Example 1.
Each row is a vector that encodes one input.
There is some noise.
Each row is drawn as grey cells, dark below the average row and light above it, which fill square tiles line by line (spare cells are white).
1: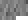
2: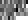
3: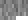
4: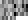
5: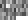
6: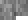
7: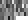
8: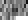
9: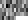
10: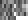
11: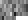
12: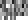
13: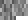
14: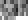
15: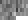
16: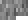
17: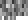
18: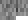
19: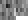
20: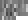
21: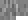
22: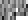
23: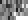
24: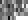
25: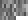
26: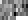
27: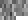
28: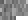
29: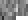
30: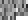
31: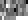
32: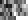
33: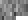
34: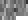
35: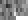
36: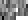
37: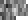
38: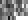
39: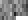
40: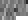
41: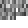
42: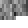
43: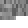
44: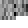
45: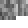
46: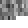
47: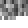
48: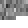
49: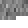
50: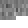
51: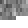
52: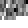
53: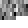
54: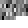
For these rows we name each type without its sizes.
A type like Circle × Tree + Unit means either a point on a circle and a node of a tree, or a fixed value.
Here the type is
Line + Tree.
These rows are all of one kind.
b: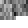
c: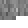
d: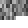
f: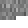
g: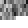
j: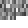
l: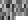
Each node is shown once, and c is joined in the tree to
d.
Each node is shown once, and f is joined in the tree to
b and j.
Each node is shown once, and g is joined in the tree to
b and l.
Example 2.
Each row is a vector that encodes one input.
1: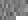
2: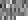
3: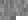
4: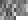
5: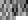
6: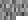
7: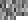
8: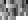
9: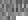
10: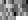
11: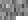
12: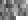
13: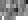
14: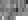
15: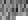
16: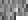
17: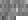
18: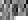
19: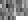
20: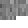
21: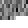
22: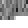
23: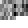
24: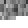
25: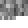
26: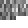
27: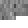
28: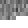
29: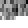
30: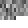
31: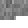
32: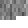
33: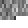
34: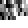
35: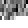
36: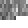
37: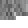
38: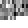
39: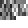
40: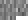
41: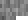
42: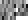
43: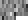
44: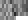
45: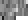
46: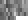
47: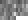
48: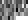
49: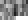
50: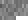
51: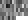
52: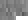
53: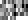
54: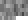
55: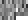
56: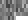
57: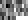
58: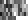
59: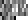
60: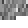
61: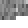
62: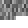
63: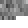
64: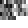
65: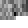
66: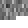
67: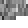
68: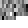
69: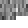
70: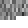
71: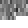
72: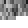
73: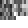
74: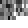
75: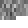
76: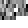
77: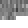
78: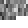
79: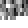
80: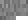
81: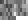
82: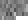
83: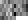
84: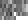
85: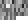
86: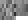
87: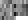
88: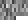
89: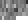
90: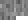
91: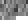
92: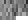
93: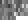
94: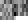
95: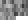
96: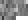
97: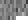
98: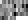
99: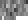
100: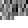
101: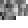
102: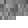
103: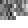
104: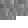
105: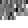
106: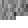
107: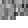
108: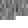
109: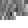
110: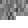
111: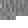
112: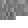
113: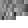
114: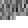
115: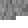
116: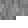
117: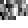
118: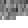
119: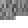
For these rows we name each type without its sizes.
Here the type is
Bool × Bool × Bool × Bool × Tree.
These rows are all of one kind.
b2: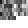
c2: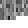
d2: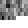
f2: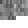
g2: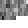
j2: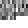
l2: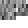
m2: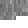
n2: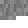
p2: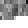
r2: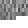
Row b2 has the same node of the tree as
d2, j2, p2 and r2.
